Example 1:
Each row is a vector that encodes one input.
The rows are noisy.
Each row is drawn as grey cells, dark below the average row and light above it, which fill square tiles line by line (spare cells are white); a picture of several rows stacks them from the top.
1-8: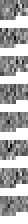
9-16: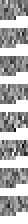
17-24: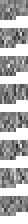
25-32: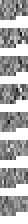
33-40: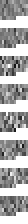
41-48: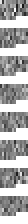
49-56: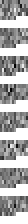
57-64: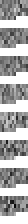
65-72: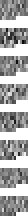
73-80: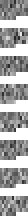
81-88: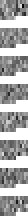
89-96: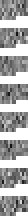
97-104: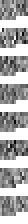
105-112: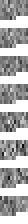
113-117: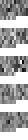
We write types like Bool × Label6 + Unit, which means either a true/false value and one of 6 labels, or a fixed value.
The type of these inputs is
Circle6 × Line10 + Label5.
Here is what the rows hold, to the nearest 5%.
About 70% of them hold a point on a 6-point circle and a point on a 10-point line. The rest hold one of 5 labels.
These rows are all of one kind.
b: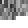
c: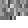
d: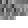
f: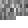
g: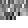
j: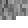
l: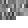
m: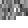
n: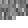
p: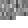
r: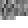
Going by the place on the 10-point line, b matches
f and l.
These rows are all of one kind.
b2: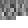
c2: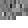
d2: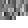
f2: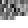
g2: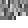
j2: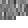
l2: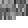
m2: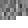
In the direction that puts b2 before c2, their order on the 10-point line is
l2, m2, b2, f2, g2, d2, j2, c2.
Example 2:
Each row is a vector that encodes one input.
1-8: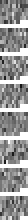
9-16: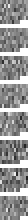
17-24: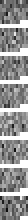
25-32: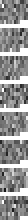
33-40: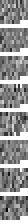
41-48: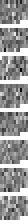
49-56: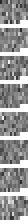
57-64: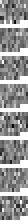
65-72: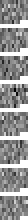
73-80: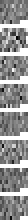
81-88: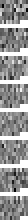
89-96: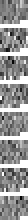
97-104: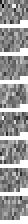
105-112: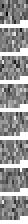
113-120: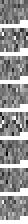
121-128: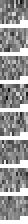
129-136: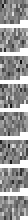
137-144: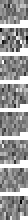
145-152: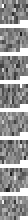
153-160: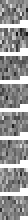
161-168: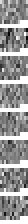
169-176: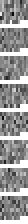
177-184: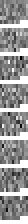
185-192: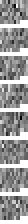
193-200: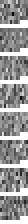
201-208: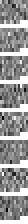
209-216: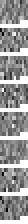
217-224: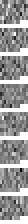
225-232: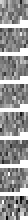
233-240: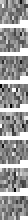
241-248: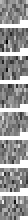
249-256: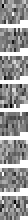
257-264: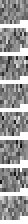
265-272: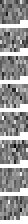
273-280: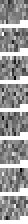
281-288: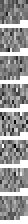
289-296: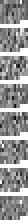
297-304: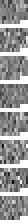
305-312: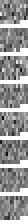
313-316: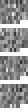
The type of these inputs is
(Label8 + Line5) × Line5.
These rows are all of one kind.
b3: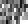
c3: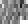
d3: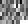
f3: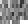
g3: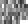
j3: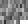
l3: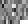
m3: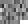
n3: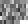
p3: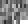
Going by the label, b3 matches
c3, g3, m3 and p3.
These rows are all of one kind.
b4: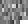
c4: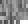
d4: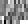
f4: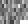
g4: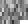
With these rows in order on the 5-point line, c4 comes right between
d4 and f4.
